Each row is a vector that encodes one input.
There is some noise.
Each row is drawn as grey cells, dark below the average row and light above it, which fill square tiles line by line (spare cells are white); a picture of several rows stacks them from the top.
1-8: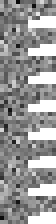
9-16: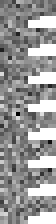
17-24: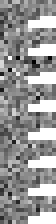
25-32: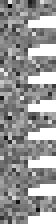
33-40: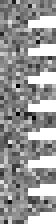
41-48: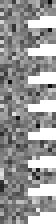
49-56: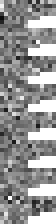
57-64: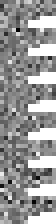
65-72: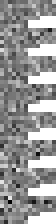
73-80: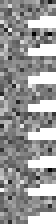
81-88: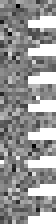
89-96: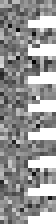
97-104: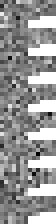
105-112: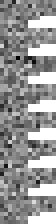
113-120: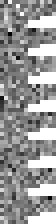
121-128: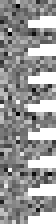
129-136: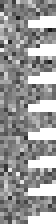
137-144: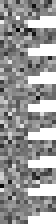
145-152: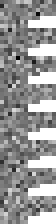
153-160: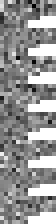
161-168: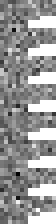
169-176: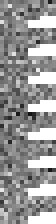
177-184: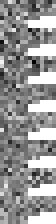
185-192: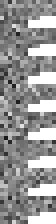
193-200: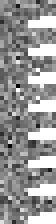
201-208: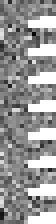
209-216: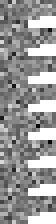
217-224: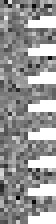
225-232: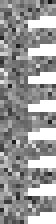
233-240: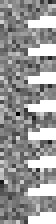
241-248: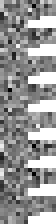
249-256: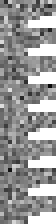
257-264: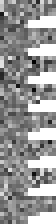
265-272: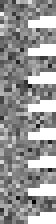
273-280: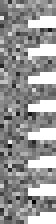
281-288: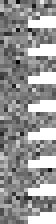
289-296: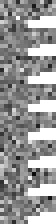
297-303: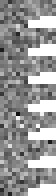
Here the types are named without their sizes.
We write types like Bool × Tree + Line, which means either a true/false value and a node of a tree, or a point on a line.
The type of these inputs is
(Bool × Bool × Bool + Label) × Label.
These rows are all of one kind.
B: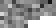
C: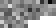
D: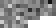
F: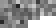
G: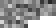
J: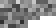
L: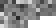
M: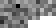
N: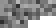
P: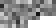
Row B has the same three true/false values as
F and N.
